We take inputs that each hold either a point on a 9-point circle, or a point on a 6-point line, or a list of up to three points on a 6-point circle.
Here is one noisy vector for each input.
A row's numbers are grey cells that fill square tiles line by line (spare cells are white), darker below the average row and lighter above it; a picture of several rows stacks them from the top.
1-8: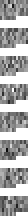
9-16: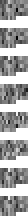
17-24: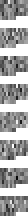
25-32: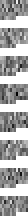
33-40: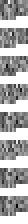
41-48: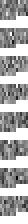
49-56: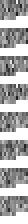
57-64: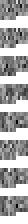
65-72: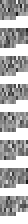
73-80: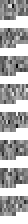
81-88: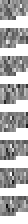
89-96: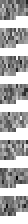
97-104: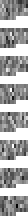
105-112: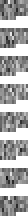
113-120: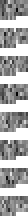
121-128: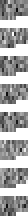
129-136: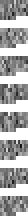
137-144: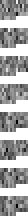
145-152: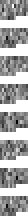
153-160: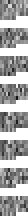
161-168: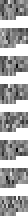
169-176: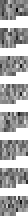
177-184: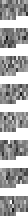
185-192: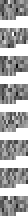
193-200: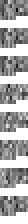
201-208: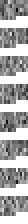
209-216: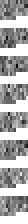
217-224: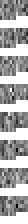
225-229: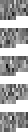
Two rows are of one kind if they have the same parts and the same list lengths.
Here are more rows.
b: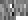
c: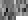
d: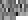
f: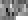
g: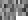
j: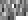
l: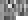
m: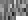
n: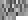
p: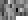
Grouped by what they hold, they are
b, c, f, m
d, n
g
j
l
p

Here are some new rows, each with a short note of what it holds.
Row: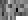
a point on a 9-point circle
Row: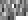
the empty list
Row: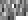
the empty list
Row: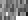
a list of two items
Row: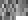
a list of two items
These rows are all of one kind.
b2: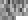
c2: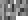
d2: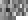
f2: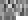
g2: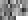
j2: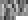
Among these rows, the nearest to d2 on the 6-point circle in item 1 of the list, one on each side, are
b2 and g2.
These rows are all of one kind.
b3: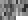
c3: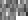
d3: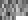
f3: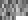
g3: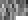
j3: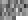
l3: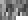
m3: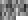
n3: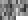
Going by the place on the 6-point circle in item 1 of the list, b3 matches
l3, m3 and n3.
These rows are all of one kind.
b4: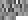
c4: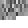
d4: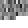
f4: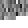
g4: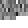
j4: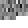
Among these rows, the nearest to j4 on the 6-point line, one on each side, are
b4 and d4.
